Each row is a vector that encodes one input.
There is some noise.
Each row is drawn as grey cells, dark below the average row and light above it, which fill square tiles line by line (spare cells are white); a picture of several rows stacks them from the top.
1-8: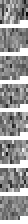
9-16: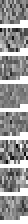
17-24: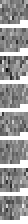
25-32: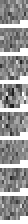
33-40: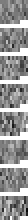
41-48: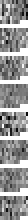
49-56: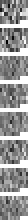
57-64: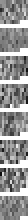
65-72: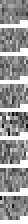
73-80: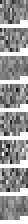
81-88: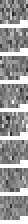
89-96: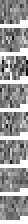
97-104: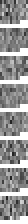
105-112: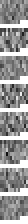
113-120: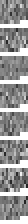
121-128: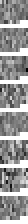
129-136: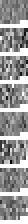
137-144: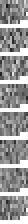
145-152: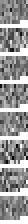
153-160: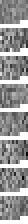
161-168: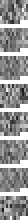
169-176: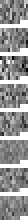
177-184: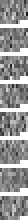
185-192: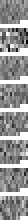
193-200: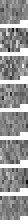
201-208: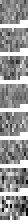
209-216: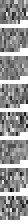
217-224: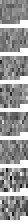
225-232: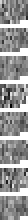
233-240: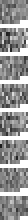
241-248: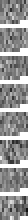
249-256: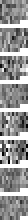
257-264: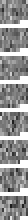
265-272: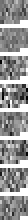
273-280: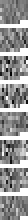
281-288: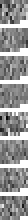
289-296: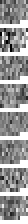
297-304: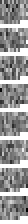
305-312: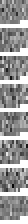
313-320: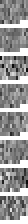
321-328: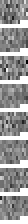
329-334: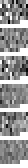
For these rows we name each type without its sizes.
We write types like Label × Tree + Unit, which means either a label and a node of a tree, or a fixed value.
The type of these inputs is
List(Line).
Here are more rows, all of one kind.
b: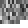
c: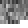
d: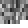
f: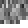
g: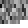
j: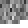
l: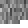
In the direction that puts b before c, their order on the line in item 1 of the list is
b, g, j, f, l, c, d.
